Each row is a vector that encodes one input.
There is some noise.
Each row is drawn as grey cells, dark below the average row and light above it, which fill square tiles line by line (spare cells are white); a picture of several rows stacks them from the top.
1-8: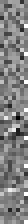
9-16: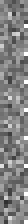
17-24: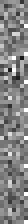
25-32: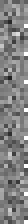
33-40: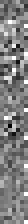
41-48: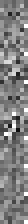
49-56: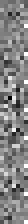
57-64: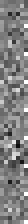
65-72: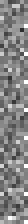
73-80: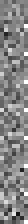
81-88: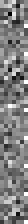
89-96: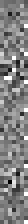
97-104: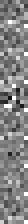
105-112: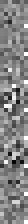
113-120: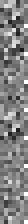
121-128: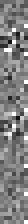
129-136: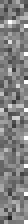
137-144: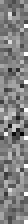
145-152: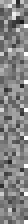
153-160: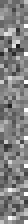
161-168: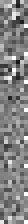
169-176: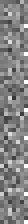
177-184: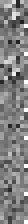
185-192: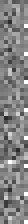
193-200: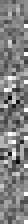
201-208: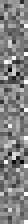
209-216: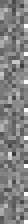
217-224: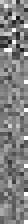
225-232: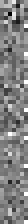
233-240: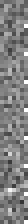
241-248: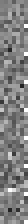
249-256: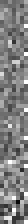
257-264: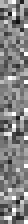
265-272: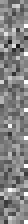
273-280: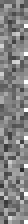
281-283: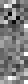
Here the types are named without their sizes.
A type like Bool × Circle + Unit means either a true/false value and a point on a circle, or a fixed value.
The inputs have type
Bool × (Label + Line).
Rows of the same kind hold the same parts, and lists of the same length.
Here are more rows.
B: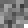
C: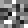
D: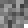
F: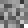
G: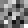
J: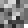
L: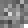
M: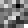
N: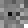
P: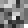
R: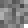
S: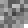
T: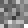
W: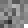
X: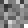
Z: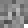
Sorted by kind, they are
B, D, G, J, L, M, P, R, S, W, Z
C, F, N, T, X

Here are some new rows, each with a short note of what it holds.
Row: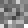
a point on a line and a true/false value
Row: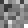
a point on a line and a true/false value
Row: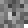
a label and a true/false value
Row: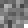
a label and a true/false value
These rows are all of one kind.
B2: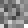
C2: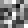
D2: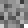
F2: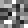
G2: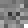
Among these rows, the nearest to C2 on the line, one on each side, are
B2 and D2.
